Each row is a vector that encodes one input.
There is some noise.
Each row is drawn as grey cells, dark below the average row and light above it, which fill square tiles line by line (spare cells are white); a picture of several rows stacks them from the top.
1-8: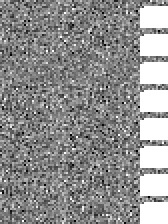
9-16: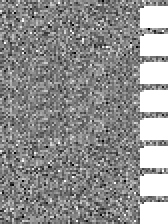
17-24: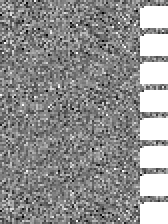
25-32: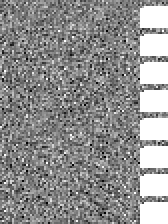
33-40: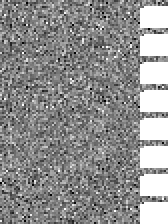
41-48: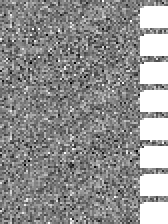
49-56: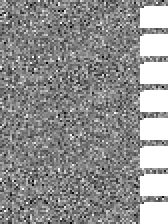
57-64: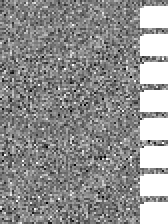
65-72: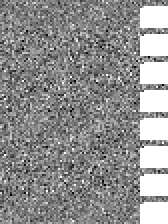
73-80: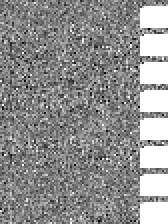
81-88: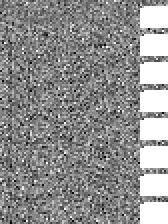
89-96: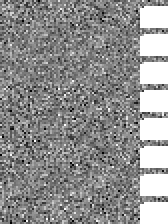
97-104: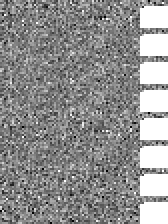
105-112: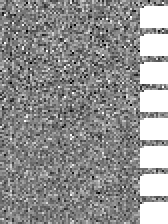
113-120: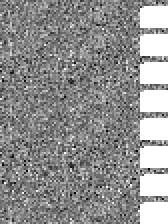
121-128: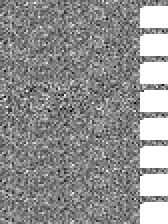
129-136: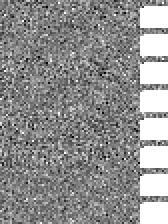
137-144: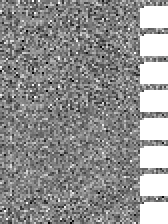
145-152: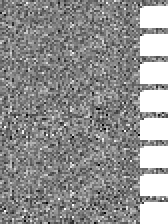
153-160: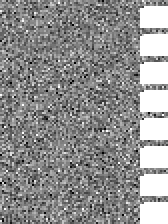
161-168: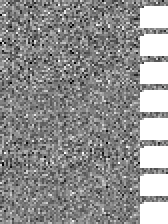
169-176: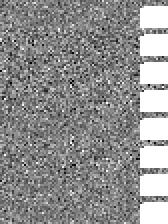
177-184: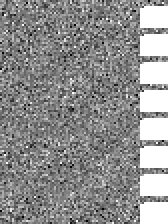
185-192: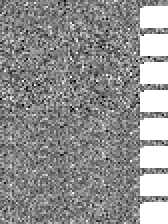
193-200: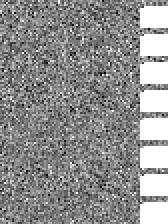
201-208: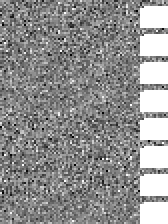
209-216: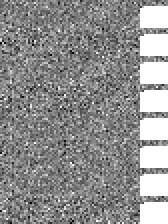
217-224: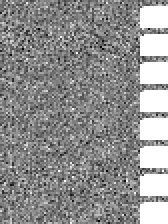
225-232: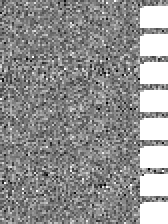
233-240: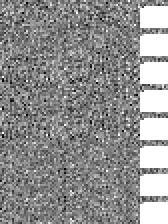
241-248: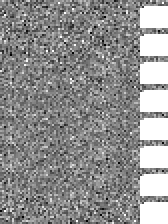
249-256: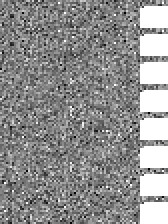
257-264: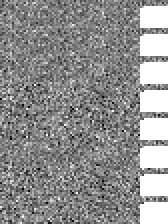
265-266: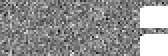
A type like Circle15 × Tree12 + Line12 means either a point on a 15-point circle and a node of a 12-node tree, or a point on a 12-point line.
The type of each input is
Bool × Bool × Bool × Label6 + Circle5 × Circle5 × (Circle5 + Unit).
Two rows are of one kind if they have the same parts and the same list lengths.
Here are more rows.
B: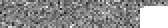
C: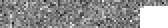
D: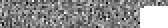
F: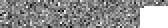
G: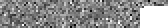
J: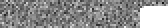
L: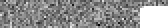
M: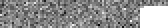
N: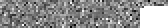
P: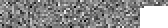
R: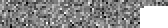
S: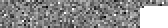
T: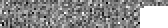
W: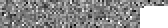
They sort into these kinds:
B, C, M
D, F, G, N, P, R, S, T, W
J, L

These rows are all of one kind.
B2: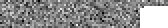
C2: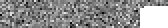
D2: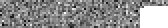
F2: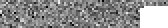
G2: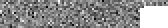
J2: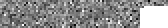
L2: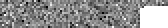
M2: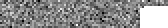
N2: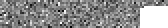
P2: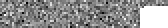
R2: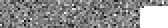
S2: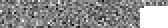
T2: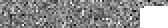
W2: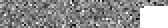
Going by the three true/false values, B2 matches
G2, M2 and R2.
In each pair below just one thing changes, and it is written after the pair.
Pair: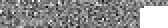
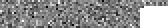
one of the three true/false values
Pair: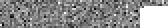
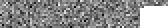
the label
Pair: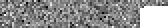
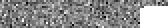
the label
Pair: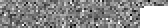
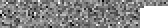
the label
